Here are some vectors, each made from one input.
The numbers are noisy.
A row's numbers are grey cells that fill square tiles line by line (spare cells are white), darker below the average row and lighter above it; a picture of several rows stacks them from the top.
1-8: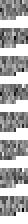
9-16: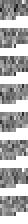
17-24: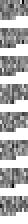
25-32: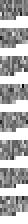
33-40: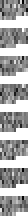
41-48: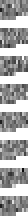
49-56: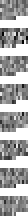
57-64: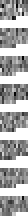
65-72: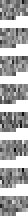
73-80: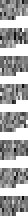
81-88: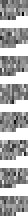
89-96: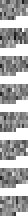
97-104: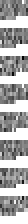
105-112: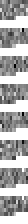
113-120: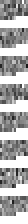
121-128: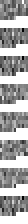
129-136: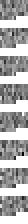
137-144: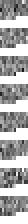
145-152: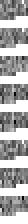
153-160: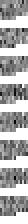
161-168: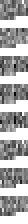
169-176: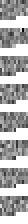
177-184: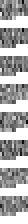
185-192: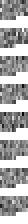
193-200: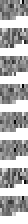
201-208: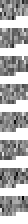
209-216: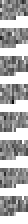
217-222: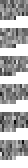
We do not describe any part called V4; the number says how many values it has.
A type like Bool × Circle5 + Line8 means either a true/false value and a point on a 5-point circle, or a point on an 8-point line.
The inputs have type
Bool × List2(V4) + Line11.
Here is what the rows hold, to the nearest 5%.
About 45% of them hold a point on an 11-point line. The rest hold a true/false value, together with a list of up to two values of V4.
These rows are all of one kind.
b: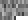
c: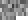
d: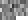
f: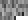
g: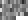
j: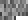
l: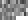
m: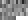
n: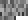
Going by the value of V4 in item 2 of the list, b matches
f and m.
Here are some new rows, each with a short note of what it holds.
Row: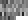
a true/false value, together with a list of one item
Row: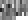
a point on an 11-point line
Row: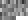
a true/false value, together with a list of two items
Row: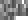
a true/false value, together with the empty list
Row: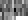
a point on an 11-point line
